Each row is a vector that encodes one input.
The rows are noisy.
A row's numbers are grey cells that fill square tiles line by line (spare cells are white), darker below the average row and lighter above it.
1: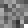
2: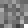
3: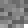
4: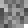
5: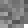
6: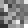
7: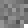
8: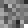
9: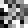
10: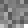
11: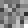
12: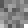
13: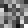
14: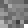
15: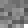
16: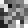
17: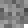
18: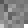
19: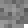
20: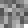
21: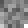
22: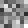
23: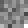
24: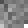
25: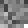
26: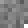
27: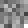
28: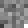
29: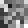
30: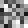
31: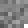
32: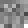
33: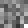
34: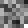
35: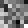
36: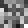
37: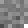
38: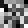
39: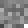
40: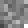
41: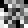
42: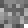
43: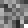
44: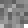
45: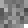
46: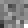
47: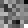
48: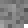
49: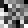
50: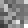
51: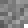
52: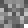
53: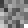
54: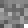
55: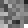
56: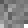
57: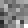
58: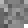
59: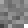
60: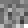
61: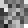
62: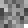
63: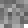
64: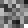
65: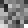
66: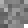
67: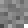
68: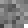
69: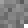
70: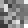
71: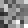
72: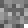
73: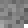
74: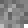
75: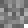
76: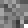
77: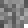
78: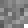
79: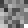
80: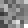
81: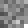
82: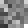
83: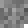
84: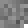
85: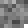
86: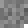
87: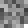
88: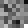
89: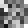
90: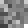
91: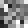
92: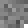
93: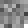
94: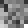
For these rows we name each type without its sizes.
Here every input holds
a point on a line and a true/false value.
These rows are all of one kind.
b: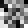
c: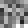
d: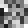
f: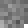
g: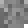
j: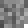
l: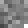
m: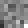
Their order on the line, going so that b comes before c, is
b, c, f, d, g, l, m, j.
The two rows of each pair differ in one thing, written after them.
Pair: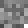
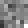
the true/false value
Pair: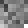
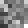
the place on the line
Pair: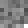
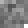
the place on the line
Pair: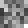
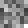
the place on the line
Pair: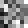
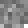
the place on the line
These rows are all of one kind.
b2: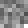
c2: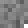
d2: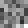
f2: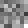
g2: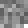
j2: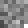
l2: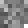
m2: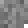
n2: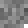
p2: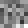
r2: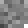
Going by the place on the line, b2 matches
g2 and p2.
